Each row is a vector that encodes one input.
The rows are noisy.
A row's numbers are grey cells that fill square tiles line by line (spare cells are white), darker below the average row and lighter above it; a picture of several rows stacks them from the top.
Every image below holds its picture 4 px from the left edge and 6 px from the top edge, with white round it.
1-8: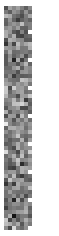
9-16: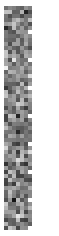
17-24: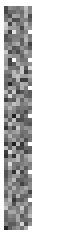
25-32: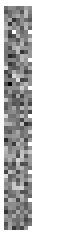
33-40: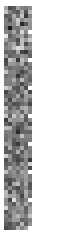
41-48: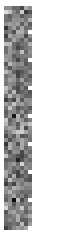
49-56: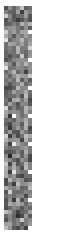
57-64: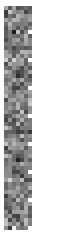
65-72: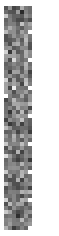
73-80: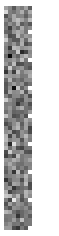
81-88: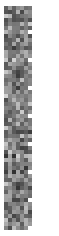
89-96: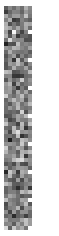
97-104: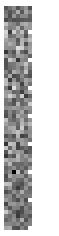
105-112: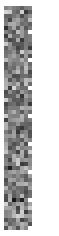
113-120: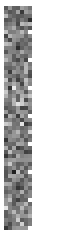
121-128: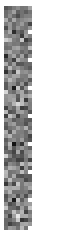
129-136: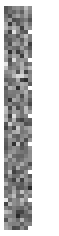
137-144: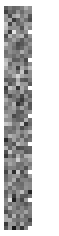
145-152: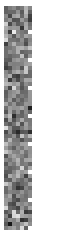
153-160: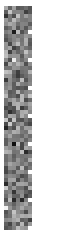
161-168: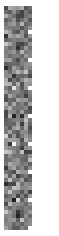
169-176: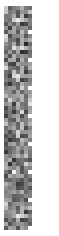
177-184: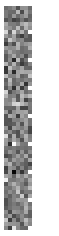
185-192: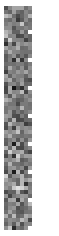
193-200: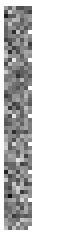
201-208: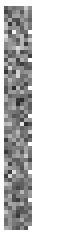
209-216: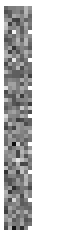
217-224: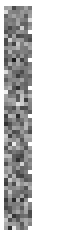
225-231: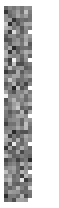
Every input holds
a point on an 11-point line.
